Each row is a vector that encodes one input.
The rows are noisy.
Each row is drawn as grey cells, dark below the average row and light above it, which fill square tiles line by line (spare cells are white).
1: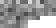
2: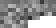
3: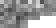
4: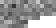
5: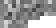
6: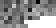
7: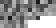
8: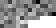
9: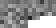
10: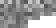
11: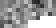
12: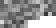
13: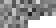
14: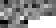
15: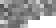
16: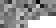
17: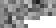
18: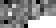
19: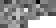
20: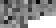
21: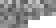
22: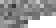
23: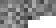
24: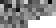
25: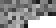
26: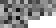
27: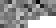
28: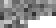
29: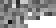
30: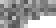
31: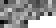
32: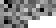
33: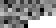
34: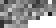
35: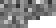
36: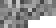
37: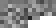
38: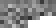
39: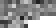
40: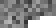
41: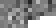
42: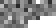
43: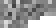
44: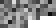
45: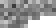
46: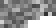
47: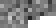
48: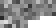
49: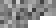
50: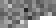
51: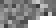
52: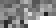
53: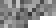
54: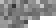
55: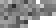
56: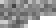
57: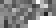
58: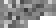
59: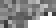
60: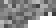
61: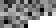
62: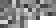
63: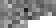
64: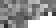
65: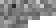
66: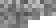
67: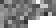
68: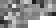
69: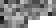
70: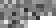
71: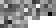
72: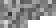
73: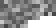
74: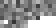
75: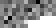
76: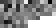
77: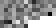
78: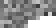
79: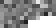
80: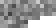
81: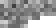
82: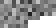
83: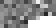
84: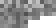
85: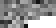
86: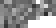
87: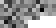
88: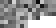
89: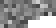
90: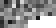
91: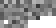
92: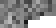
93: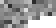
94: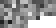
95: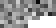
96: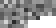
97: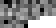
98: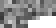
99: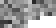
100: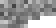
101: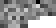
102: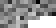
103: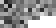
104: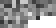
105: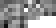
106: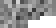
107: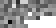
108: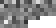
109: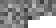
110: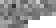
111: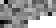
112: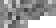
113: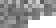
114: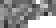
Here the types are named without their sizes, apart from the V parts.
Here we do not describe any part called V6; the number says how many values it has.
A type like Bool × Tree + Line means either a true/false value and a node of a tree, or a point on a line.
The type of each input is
Tree × (Tree + Unit) × V6.
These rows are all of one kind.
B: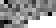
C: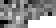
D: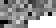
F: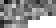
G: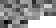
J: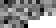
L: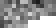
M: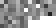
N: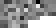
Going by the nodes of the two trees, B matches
C and D.
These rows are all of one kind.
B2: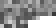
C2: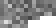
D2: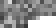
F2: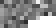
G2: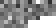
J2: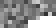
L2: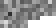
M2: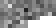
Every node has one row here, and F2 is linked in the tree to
G2 and J2.
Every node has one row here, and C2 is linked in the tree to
J2, L2 and M2.
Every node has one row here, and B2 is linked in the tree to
D2.
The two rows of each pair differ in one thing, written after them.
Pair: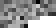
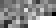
the value of V6
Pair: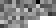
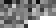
the node of one of the two trees
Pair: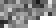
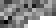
the value of V6
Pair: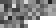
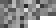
the node of one of the two trees
